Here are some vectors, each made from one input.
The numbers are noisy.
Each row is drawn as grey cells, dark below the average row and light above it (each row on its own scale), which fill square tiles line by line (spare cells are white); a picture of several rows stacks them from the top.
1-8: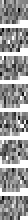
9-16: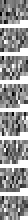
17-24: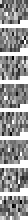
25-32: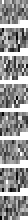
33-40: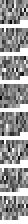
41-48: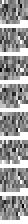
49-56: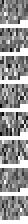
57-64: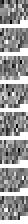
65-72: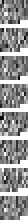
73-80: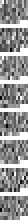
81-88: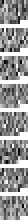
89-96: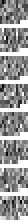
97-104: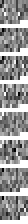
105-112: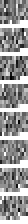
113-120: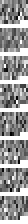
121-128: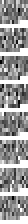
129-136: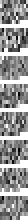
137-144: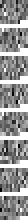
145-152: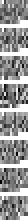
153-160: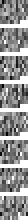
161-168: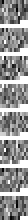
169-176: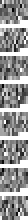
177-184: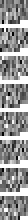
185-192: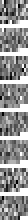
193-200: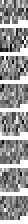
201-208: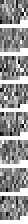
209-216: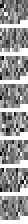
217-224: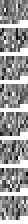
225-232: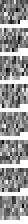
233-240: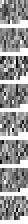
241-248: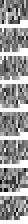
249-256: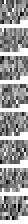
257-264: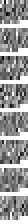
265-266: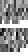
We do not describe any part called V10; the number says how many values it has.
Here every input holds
either a point on a 13-point circle, or a fixed value, or a true/false value and a value of V10.
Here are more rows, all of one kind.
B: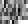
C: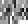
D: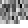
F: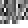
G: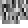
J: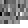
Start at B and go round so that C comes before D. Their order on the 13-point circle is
B, C, D, G, J, F.
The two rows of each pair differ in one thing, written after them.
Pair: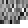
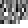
the value of V10
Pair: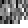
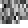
the true/false value
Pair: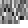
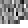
the value of V10
